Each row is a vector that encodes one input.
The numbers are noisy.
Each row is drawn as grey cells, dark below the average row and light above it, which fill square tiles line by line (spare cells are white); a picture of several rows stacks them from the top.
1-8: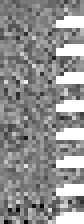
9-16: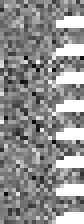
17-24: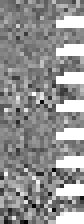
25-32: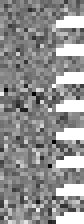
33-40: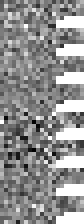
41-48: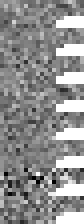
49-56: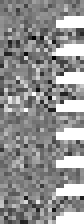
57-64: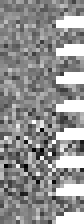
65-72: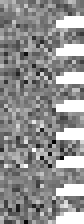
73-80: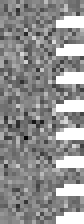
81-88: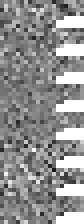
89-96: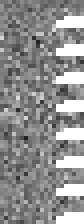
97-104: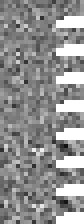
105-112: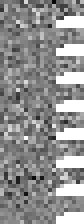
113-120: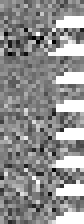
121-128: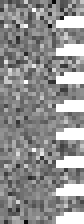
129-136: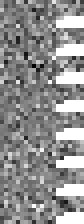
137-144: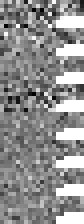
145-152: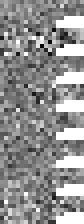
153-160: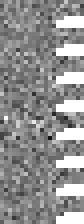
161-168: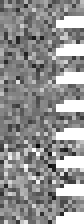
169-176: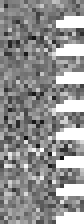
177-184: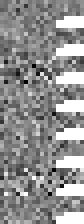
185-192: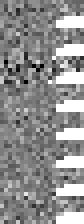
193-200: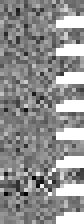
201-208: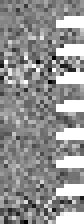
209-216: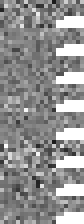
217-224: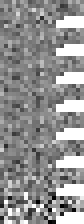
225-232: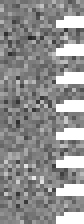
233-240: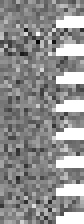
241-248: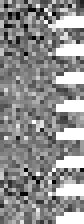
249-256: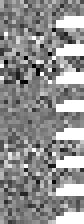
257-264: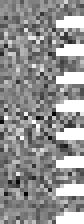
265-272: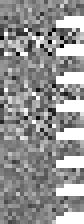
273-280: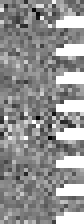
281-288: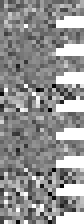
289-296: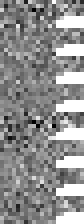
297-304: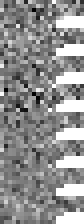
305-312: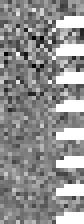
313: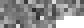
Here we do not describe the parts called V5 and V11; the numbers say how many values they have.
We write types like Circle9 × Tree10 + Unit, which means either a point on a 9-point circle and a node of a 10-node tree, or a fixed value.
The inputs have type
(Bool × V11 + Line9) × V5.
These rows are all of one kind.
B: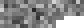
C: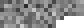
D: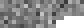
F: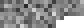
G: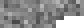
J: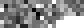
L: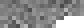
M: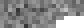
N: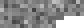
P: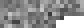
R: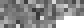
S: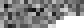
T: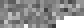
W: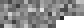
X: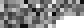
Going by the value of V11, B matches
C, F, M and X.
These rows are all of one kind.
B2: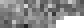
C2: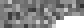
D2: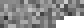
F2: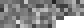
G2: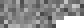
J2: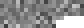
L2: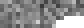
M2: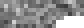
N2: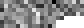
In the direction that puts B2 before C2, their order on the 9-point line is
B2, N2, L2, D2, M2, C2, G2, J2, F2.
